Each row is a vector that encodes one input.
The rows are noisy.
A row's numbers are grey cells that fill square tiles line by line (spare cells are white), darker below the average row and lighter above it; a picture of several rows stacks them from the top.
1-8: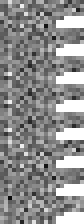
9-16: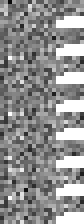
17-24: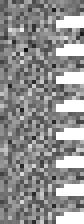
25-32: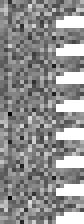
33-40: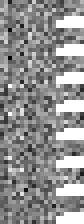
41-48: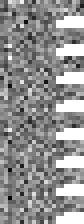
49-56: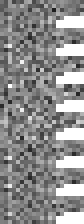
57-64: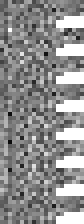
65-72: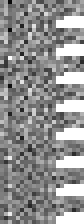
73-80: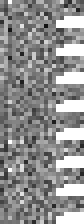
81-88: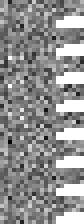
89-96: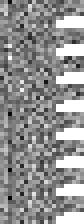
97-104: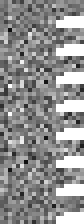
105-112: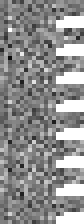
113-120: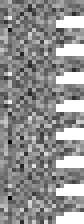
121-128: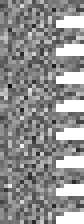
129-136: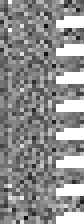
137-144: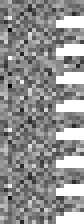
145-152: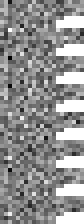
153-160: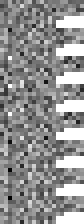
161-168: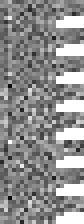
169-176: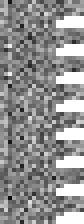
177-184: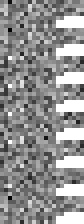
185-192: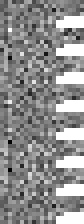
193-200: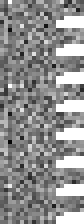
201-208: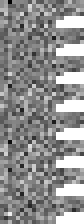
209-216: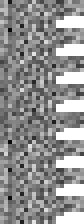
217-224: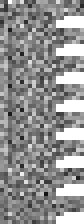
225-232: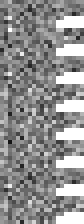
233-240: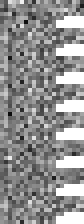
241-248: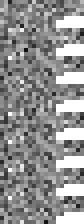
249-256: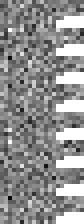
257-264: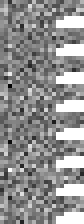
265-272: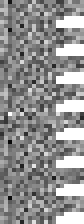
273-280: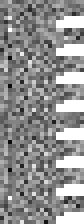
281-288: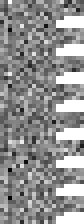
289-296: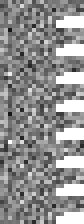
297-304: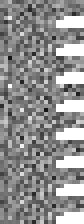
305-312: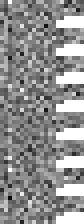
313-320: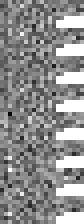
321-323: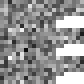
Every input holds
either a point on a 6-point line, or a point on a 10-point line.
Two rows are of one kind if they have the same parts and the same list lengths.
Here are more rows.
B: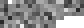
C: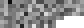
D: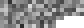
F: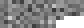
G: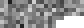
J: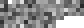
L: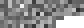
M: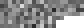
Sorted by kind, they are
B, F, J, L, M
C, D, G

